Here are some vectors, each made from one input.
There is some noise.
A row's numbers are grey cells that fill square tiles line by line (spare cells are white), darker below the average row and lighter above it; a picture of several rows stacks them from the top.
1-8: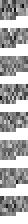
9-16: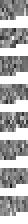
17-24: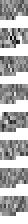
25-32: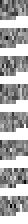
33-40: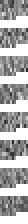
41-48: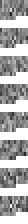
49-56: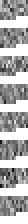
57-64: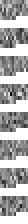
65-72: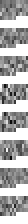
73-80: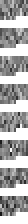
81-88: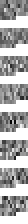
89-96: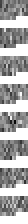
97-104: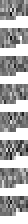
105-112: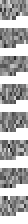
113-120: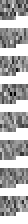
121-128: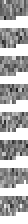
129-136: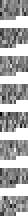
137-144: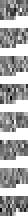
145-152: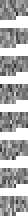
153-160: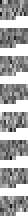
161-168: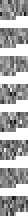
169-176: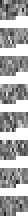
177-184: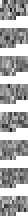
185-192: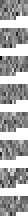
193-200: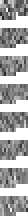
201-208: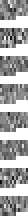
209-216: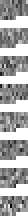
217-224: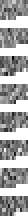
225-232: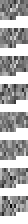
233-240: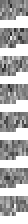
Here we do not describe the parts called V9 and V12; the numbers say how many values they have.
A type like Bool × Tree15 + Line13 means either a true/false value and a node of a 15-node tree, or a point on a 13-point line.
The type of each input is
((Bool × Bool × Bool × Bool + Unit) × V9 + Label5) × V12.
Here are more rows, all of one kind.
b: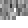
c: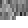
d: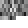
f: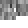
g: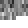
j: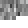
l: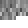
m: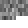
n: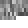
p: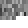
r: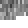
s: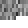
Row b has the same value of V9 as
l and r.
